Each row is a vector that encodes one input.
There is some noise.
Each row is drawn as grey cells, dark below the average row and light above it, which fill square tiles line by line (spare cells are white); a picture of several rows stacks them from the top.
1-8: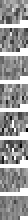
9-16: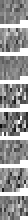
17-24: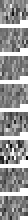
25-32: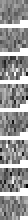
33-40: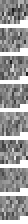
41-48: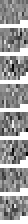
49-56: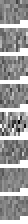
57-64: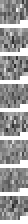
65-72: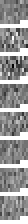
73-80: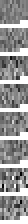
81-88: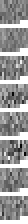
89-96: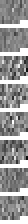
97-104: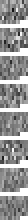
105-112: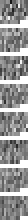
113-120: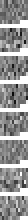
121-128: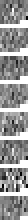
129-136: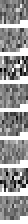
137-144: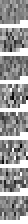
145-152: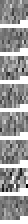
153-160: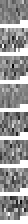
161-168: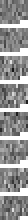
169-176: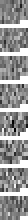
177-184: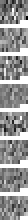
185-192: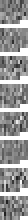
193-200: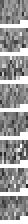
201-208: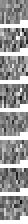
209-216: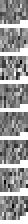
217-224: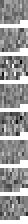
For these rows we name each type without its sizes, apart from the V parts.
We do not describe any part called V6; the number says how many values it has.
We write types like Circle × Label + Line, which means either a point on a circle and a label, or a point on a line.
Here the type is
Bool × (Line + V6).
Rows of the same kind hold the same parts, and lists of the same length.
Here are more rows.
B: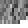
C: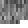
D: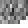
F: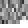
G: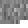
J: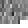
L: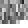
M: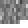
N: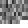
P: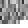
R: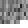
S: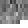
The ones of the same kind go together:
B, J, N, P, R, S
C, D, F, G, L, M

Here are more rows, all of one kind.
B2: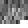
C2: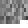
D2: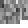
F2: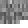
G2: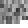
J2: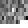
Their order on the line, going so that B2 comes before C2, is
D2, G2, J2, B2, F2, C2.
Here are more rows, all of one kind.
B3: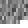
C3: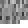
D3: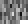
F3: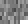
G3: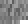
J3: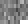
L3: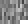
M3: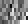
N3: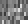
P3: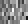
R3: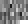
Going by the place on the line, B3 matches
C3 and R3.
